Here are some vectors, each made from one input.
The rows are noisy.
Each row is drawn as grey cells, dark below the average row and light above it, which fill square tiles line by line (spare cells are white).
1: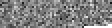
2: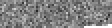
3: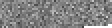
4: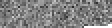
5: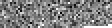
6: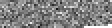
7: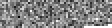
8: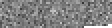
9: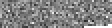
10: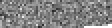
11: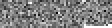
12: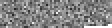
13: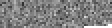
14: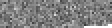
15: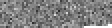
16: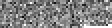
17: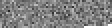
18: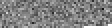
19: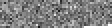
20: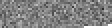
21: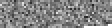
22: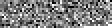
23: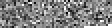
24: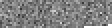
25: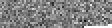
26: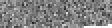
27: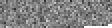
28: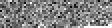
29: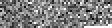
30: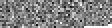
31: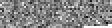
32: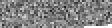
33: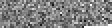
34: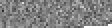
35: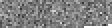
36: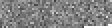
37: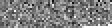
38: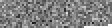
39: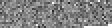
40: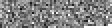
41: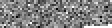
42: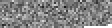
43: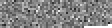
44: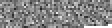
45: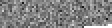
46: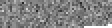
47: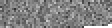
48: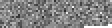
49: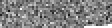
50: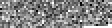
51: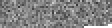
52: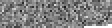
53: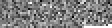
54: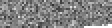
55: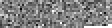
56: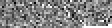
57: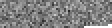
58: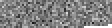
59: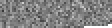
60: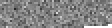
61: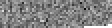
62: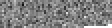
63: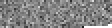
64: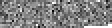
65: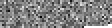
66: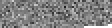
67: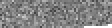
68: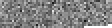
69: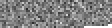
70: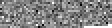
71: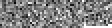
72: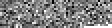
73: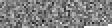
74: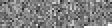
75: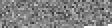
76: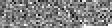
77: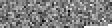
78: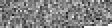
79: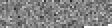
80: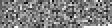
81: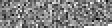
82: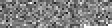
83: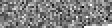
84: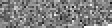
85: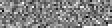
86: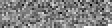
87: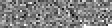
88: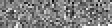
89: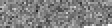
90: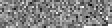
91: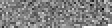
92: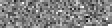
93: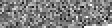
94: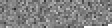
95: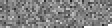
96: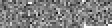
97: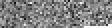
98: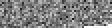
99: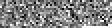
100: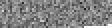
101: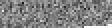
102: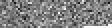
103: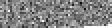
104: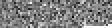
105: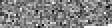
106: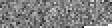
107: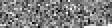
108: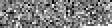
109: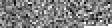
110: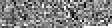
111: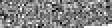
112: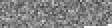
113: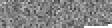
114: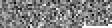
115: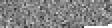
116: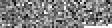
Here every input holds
either four true/false values, or a list of up to two points on a 5-point line.
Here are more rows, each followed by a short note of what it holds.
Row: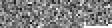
a list of one item
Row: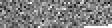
a list of one item
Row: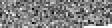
four true/false values
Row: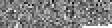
the empty list
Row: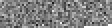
four true/false values
